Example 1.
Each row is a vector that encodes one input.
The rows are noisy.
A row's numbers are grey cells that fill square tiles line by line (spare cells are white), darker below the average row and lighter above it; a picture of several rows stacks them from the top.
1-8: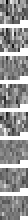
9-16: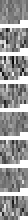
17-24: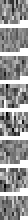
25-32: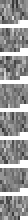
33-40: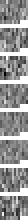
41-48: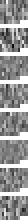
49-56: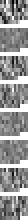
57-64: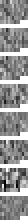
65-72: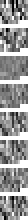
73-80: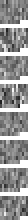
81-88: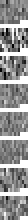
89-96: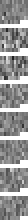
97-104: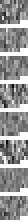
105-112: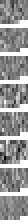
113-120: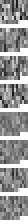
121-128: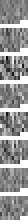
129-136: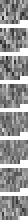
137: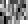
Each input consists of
a point on a 6-point circle, together with a list of up to two points on a 7-point line.
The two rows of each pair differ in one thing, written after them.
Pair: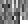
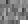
the place on the 7-point line in item 1 of the list
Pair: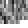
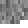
the place on the 7-point line in item 1 of the list
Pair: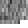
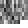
the place on the 7-point line in item 1 of the list
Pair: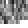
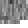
the place on the 7-point line in item 1 of the list
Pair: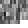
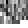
the place on the 6-point circle
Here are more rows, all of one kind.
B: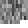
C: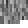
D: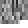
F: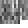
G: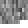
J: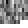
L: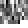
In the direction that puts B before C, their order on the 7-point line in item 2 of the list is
B, J, F, D, L, G, C.
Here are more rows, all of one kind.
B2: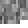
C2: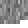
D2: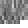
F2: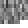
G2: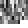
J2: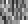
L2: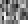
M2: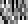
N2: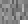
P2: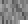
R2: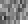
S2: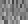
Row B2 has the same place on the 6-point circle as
M2 and S2.
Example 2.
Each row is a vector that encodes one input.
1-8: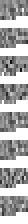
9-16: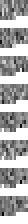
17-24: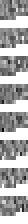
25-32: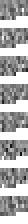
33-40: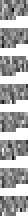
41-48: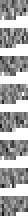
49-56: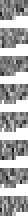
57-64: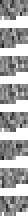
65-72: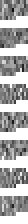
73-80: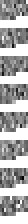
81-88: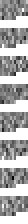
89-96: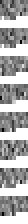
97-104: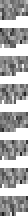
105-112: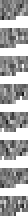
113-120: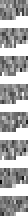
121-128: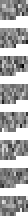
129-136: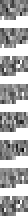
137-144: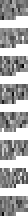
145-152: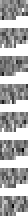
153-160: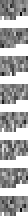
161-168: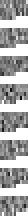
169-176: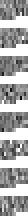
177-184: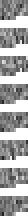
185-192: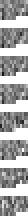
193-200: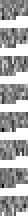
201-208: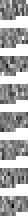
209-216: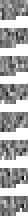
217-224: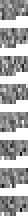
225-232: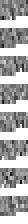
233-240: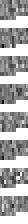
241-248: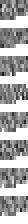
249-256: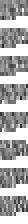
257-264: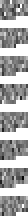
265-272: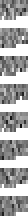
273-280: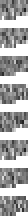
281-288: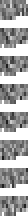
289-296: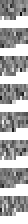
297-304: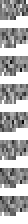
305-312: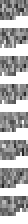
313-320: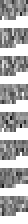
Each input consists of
either a point on an 11-point line, or a list of up to two points on a 15-point circle.
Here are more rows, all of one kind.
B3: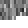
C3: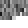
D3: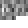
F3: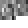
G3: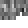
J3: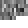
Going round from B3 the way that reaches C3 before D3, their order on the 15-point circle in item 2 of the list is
B3, C3, J3, F3, D3, G3.
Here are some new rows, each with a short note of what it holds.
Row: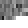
a list of one item
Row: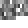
the empty list
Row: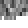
a point on an 11-point line
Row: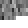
a list of one item
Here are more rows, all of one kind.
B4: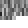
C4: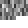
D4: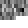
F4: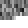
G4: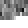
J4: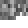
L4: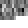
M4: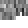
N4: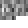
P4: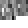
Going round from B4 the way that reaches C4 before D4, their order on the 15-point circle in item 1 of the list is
B4, C4, M4, J4, G4, F4, D4, L4, P4, N4.
